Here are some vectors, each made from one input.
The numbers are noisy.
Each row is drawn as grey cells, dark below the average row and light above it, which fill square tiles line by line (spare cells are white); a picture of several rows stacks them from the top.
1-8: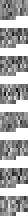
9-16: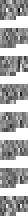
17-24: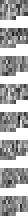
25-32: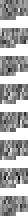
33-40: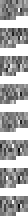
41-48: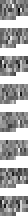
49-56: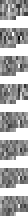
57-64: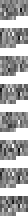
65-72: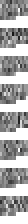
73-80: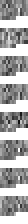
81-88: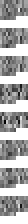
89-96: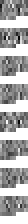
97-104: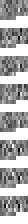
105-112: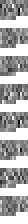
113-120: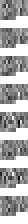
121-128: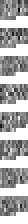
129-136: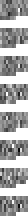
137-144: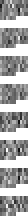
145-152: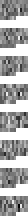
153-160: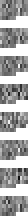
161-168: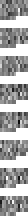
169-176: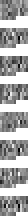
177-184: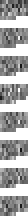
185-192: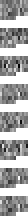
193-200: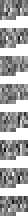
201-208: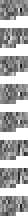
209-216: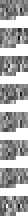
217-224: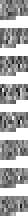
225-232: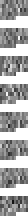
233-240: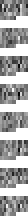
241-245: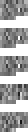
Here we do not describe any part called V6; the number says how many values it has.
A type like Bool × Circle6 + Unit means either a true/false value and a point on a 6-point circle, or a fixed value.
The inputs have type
Bool × V6 + Tree12.
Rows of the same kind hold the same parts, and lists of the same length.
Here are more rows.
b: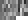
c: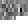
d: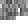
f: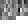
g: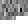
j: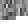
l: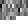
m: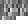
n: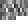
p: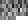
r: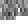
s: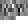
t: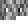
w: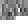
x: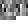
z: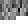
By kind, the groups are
b, f, l, m, n, p, s, t, x, z
c, d, g, j, r, w

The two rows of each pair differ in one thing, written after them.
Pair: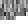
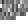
the value of V6
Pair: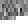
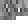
the value of V6
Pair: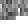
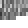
the true/false value
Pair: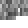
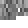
the value of V6
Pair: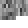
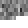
the value of V6
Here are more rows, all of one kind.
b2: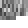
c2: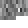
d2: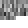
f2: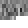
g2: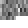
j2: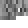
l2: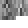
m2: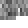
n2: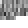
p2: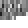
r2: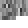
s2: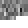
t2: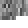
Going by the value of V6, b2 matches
l2, r2 and t2.
